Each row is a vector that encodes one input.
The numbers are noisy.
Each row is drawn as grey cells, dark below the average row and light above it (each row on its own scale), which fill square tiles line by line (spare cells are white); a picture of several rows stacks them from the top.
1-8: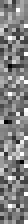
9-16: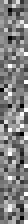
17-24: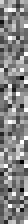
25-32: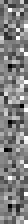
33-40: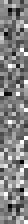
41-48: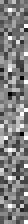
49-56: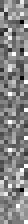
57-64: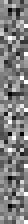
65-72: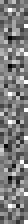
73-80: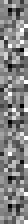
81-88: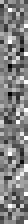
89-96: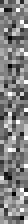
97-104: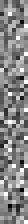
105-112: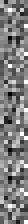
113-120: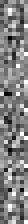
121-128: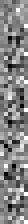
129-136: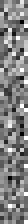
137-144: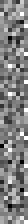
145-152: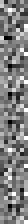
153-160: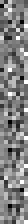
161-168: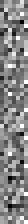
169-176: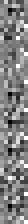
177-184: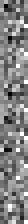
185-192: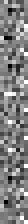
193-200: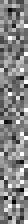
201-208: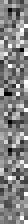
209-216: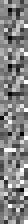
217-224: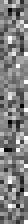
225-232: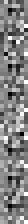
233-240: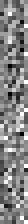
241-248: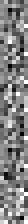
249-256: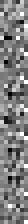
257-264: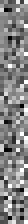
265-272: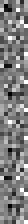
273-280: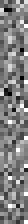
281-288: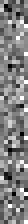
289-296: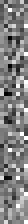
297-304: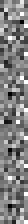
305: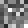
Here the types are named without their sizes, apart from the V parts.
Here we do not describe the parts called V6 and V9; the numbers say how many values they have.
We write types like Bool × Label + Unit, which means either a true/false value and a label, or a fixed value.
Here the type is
Bool × (Line + V6 × V6) + Label × V9.
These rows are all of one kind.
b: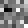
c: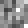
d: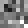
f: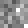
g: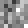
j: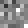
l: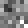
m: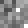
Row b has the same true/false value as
d and l.
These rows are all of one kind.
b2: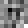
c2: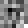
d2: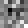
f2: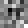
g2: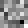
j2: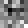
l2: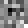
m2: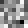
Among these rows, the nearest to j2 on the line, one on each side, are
d2 and m2.
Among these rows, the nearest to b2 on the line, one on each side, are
c2 and g2.
